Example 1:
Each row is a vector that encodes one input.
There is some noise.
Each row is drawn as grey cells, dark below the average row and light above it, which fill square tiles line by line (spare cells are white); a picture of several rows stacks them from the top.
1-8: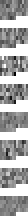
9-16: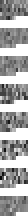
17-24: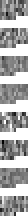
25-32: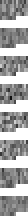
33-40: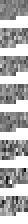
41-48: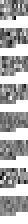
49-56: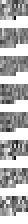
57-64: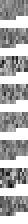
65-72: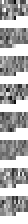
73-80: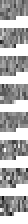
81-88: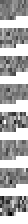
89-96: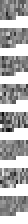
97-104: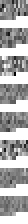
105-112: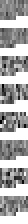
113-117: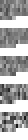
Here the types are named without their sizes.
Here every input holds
either a point on a line, or three true/false values.
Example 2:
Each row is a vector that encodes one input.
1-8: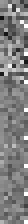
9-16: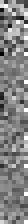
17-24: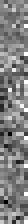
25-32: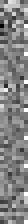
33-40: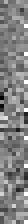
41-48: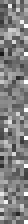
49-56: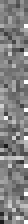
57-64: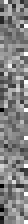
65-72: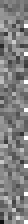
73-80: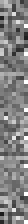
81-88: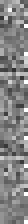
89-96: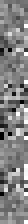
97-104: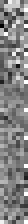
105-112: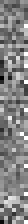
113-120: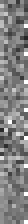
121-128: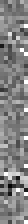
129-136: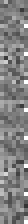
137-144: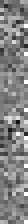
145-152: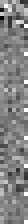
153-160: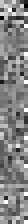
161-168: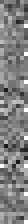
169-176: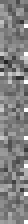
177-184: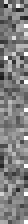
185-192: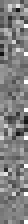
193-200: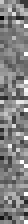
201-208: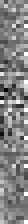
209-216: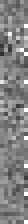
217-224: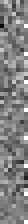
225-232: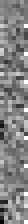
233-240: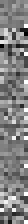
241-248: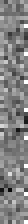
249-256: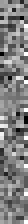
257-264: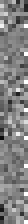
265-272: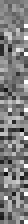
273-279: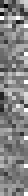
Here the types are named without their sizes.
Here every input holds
either a label, or four true/false values.
